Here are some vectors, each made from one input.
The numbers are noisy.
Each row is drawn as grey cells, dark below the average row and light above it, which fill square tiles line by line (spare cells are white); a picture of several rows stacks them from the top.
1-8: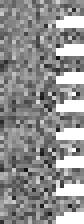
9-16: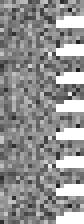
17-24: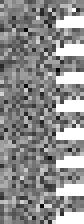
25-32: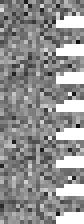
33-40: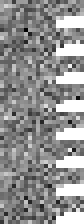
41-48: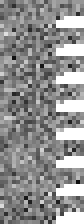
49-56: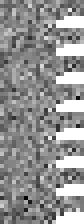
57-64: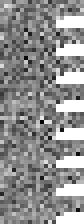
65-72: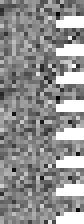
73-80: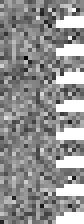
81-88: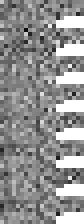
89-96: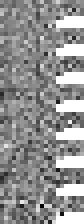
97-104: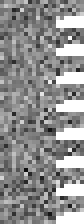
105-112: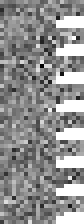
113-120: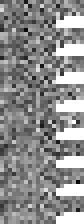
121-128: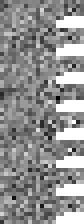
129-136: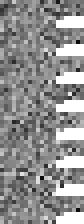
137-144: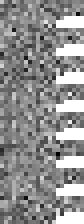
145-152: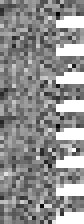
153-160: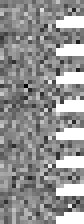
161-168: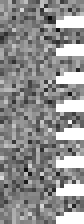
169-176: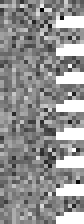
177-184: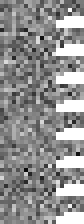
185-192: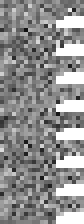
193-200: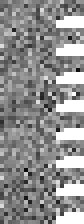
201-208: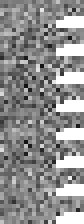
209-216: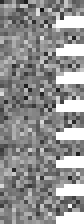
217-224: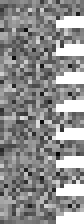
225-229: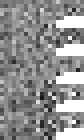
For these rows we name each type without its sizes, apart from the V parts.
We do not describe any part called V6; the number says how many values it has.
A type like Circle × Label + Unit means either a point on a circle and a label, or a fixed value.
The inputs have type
Bool × Bool × Bool × Bool + Line × (Line + List(V6)).
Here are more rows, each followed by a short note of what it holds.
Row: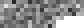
a point on a line, together with a list of one item
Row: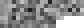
a point on a line, together with a list of two items
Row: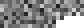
a point on each of two lines
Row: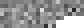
four true/false values
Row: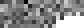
a point on each of two lines
